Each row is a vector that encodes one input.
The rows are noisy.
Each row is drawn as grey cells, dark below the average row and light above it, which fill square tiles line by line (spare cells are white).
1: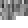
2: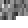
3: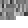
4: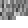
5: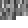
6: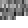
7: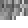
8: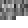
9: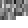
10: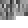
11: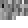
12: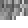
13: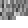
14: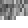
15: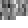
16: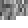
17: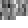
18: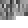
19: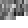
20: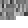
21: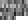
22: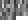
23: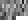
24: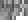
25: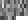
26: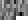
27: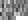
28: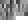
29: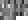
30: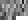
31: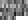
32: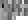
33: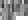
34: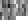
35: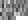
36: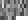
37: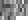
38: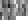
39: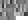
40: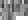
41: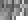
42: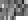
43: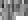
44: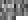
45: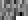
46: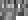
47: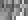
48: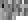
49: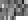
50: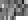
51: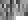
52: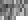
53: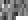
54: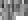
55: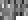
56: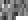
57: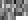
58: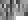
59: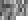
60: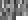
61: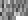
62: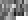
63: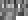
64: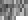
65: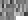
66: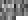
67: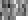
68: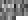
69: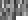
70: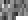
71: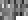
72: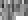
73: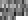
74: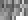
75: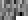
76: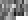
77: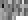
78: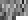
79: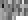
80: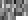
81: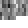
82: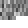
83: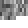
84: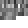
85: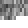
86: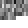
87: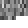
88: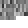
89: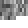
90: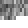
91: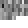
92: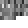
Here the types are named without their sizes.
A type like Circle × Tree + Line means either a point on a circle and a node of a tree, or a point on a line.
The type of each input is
Label + Line.
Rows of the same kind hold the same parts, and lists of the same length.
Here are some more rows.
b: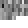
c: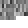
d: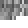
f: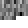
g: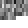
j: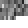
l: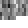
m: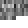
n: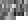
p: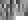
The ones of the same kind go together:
b, c, d, l, p
f, g, j, m, n

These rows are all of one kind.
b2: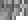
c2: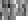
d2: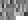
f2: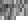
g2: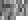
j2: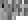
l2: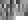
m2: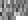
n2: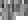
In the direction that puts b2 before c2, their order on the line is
l2, d2, m2, n2, j2, b2, f2, g2, c2.
